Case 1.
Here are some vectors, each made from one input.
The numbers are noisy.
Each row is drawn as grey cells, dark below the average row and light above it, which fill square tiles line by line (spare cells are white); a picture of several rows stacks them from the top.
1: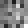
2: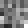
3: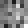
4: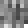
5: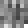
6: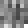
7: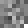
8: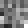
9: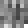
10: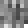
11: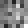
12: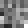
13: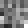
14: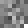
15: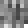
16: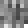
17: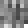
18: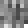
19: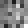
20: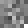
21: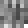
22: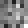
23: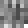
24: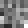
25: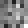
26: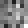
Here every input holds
a point on a 4-point line.
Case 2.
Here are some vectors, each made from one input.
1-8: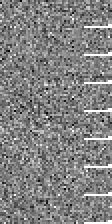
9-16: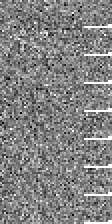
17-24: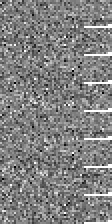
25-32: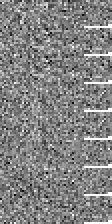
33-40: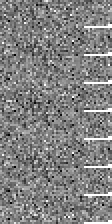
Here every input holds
a point on a 5-point line and a point on a 6-point line.
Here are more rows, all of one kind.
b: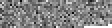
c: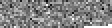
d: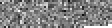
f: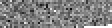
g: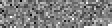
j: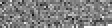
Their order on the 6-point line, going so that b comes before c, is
j, f, b, g, d, c.
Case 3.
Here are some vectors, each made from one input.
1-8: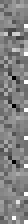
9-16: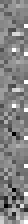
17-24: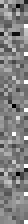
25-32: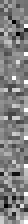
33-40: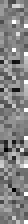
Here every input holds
either a fixed value, or a node of an 8-node tree.
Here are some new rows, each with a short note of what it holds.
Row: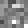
a node of an 8-node tree
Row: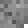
a node of an 8-node tree
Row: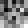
a fixed value
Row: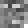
a node of an 8-node tree
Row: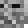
a node of an 8-node tree
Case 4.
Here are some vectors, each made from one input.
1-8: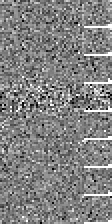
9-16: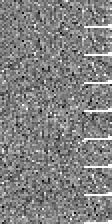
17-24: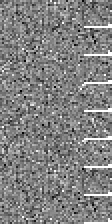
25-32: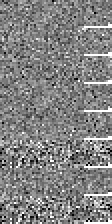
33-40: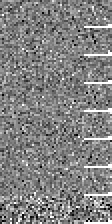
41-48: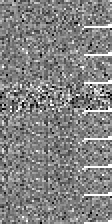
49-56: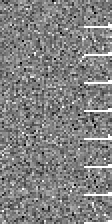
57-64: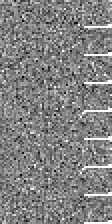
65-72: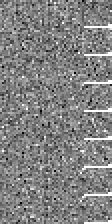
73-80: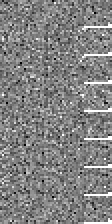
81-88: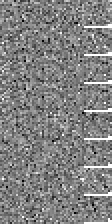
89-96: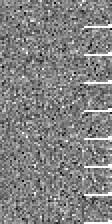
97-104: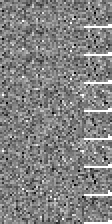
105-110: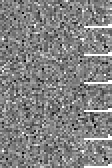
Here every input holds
either a point on a 13-point circle, or a fixed value.
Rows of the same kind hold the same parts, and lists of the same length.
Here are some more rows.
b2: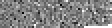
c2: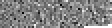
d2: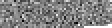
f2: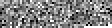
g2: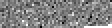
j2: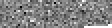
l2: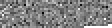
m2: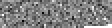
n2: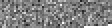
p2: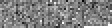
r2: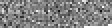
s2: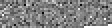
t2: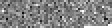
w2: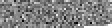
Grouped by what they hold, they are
b2, c2, d2, g2, j2, l2, m2, n2, p2, r2, s2, t2, w2
f2

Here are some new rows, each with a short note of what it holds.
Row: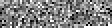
a fixed value
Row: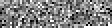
a fixed value
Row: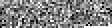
a fixed value
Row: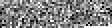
a fixed value
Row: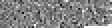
a point on a 13-point circle
